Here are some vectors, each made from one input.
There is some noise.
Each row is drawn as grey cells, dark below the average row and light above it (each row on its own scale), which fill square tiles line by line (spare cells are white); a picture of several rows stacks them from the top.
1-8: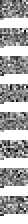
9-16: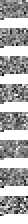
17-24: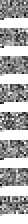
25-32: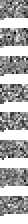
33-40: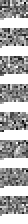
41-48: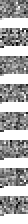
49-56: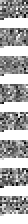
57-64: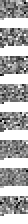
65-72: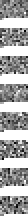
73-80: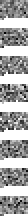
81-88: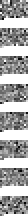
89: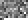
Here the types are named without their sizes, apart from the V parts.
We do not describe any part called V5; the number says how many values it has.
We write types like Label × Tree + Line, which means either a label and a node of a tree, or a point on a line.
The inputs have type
Bool × Bool × Bool × Line × V5.
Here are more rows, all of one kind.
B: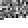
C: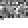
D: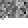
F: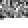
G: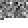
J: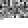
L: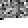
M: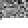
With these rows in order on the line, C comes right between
F and G.
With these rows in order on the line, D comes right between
J and M.
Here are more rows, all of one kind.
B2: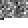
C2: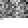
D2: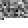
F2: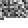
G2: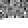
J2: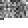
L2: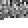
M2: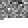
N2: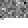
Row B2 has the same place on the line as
G2, L2 and N2.
